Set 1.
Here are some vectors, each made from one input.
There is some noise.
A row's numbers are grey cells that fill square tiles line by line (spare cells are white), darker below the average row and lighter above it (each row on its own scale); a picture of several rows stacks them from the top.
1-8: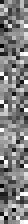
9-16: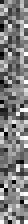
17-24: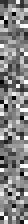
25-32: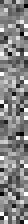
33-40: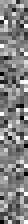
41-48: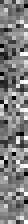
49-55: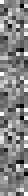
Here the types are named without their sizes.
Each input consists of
three true/false values.
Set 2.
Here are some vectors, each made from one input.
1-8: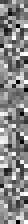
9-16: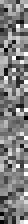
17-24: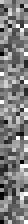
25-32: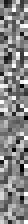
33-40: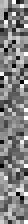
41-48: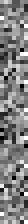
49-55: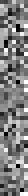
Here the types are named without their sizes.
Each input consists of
four true/false values.
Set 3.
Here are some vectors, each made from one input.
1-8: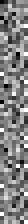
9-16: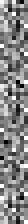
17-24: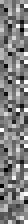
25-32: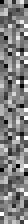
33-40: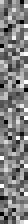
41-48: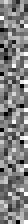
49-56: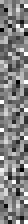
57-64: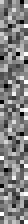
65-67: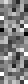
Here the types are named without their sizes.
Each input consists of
three true/false values.
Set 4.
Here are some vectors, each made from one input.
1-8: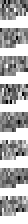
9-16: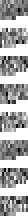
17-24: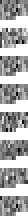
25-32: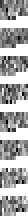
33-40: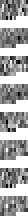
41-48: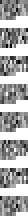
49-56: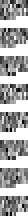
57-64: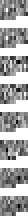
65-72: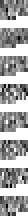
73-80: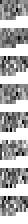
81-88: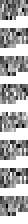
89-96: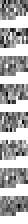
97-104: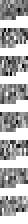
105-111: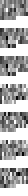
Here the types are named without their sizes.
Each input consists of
a label.
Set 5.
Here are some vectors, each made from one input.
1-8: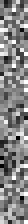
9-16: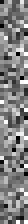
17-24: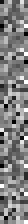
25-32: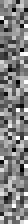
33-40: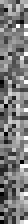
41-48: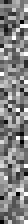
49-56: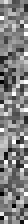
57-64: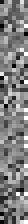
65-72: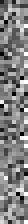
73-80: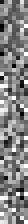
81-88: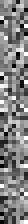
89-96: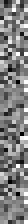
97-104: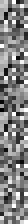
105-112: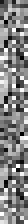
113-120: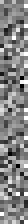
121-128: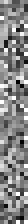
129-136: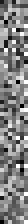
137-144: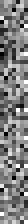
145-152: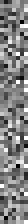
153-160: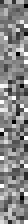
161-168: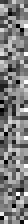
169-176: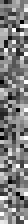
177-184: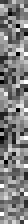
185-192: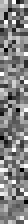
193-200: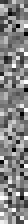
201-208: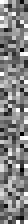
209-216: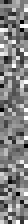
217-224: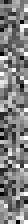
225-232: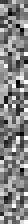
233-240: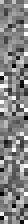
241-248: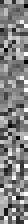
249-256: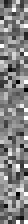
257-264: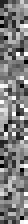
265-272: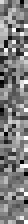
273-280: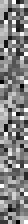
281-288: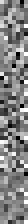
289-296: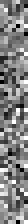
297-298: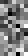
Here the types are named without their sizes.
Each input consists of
four true/false values.
